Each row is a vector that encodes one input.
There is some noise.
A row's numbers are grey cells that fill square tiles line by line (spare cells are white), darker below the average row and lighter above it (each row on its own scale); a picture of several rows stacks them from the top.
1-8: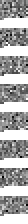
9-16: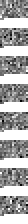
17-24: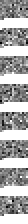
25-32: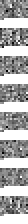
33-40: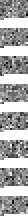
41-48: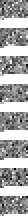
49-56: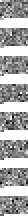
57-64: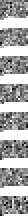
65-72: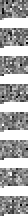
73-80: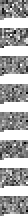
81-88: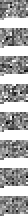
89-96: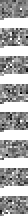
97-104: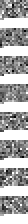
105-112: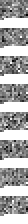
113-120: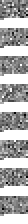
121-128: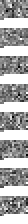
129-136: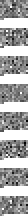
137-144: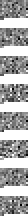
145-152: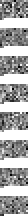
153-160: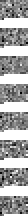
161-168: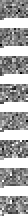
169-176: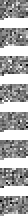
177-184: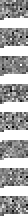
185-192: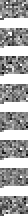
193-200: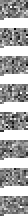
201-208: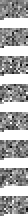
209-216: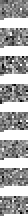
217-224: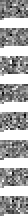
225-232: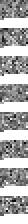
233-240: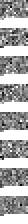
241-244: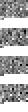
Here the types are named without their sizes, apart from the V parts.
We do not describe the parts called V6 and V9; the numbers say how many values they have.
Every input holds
a value of V6 and a value of V9, together with either a point on a circle, or a point on a line.
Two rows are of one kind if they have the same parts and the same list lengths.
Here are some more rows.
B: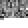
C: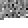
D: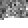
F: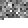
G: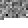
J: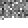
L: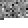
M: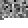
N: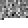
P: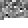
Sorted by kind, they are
B, D, J, M
C, F, G, L, N, P

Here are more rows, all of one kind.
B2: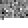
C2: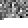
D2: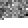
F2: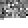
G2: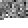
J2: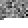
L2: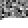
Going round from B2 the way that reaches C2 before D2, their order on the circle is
B2, L2, J2, C2, G2, D2, F2.
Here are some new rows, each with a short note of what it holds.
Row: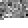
a point on a circle, a value of V6 and a value of V9
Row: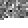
a point on a circle, a value of V6 and a value of V9
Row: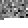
a point on a circle, a value of V6 and a value of V9
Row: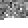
a point on a circle, a value of V6 and a value of V9
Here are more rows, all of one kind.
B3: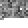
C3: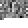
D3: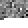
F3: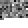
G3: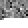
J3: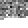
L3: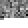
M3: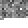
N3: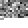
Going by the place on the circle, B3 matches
G3 and L3.
